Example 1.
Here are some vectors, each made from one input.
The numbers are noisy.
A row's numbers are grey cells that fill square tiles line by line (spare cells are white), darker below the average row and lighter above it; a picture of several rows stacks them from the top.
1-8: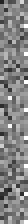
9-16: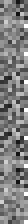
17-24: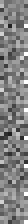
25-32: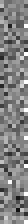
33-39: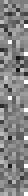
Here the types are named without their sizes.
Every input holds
a node of a tree.
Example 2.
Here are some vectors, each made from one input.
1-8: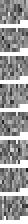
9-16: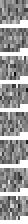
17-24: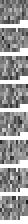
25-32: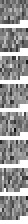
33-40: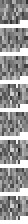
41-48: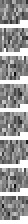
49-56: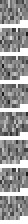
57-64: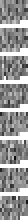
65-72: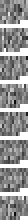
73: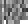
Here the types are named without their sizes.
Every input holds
a point on a line.
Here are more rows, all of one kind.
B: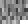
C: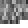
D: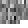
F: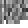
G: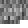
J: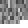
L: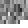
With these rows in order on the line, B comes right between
F and J.
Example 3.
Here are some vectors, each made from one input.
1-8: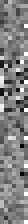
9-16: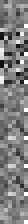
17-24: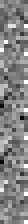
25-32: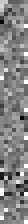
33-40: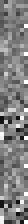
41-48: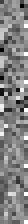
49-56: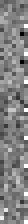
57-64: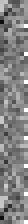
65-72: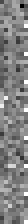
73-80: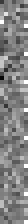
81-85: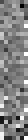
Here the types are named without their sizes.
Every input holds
either a fixed value, or a node of a tree.
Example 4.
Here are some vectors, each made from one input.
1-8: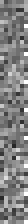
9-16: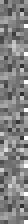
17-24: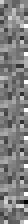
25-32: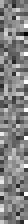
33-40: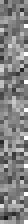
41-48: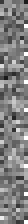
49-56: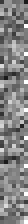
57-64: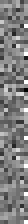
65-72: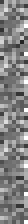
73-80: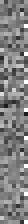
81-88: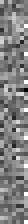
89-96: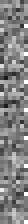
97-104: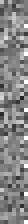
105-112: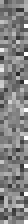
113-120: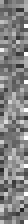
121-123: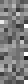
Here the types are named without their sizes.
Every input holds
a point on a circle.
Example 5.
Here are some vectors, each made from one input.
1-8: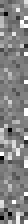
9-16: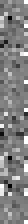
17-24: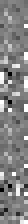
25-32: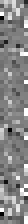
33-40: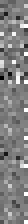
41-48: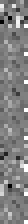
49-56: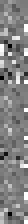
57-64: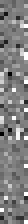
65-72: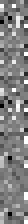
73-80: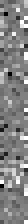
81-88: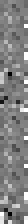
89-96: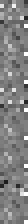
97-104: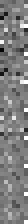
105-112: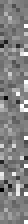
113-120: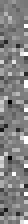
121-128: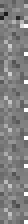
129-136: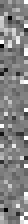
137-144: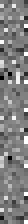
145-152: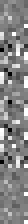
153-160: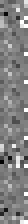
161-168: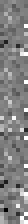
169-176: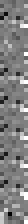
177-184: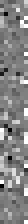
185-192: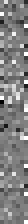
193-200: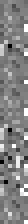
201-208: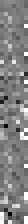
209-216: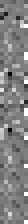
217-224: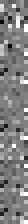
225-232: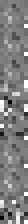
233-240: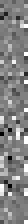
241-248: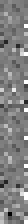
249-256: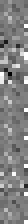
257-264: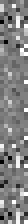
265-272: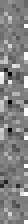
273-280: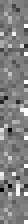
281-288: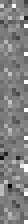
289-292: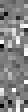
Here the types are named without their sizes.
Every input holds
a node of a tree.
